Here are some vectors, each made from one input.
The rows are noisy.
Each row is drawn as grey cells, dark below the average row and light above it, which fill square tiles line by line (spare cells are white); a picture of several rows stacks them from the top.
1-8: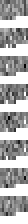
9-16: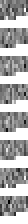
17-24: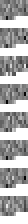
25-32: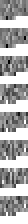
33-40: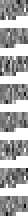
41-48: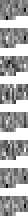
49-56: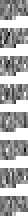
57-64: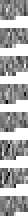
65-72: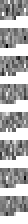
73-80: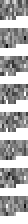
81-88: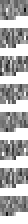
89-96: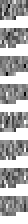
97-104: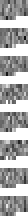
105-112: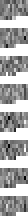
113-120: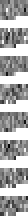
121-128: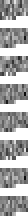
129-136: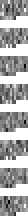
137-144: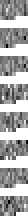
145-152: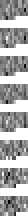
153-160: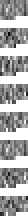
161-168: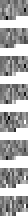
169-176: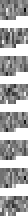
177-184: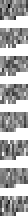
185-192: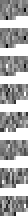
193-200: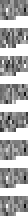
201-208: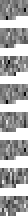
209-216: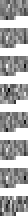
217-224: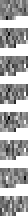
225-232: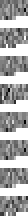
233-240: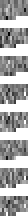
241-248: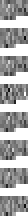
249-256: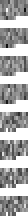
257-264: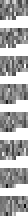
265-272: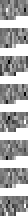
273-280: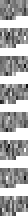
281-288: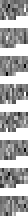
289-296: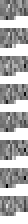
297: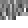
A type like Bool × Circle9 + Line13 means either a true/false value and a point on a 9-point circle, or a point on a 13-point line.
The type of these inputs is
Bool × Tree10 + Circle10 × Circle10.
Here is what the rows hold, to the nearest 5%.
About 45% of them hold a point on each of two 10-point circles. The rest hold a node of a 10-node tree and a true/false value.
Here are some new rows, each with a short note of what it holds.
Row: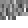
a point on each of two 10-point circles
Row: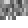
a point on each of two 10-point circles
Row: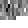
a point on each of two 10-point circles
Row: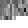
a node of a 10-node tree and a true/false value
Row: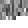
a point on each of two 10-point circles
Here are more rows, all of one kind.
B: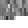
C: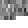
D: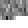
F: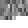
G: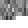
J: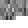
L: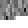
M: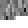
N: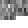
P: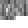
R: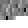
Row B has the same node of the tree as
L and M.
